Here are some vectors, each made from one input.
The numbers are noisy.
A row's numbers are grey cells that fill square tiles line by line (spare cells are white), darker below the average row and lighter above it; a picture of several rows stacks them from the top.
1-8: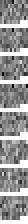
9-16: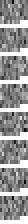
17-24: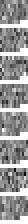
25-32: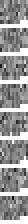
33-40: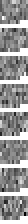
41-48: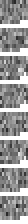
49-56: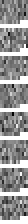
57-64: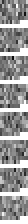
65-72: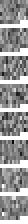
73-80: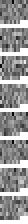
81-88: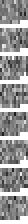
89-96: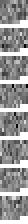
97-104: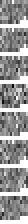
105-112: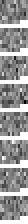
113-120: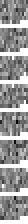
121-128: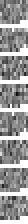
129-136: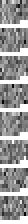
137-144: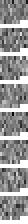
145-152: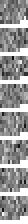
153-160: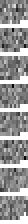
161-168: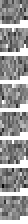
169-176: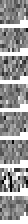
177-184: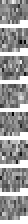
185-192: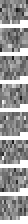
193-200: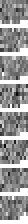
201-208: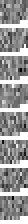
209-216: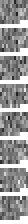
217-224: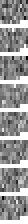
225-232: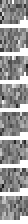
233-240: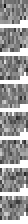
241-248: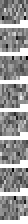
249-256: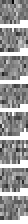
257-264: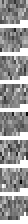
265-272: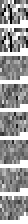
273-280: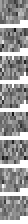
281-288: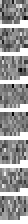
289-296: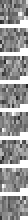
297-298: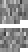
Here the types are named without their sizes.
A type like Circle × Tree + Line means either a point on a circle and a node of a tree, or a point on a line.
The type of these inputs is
Bool × Circle × Circle + Unit.
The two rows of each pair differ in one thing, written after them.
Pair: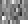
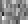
the place on one of the two circles
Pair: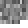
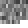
the place on one of the two circles
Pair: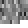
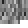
the true/false value
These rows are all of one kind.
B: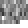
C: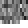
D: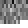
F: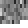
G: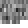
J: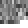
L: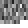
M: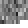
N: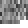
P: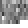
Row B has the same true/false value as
L and N.
